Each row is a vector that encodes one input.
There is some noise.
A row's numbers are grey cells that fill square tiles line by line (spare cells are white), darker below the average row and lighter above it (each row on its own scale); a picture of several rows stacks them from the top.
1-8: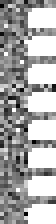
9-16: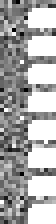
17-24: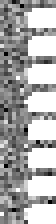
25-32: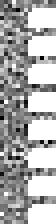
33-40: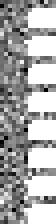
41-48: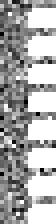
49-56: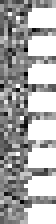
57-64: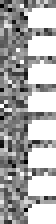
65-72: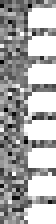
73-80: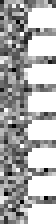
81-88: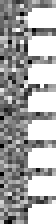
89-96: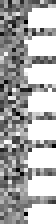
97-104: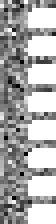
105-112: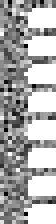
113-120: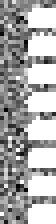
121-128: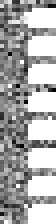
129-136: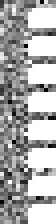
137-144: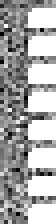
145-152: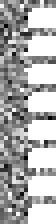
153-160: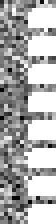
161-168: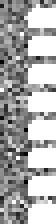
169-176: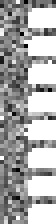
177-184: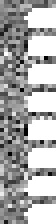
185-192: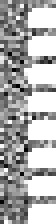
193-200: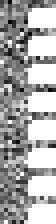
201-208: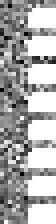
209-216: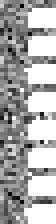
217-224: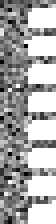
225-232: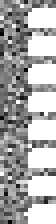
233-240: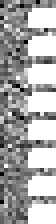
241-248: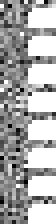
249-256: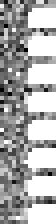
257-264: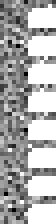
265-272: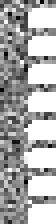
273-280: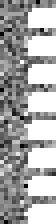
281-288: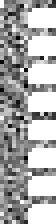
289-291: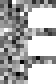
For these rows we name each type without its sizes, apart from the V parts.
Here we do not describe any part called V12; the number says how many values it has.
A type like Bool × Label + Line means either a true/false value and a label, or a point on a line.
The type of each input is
(Bool × Bool × Bool + Tree) × V12.
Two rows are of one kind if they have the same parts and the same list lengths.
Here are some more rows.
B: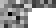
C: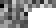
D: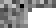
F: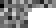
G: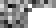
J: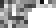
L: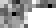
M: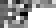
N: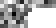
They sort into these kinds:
B, D, G, L, M, N
C, F, J

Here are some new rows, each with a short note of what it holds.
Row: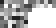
a node of a tree and a value of V12
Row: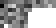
a node of a tree and a value of V12
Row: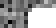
a node of a tree and a value of V12
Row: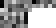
a node of a tree and a value of V12
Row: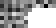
a node of a tree and a value of V12
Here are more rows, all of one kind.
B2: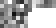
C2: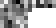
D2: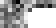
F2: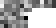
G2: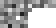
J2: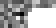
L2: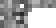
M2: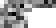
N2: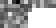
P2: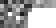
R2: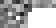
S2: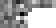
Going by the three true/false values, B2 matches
G2, R2 and S2.
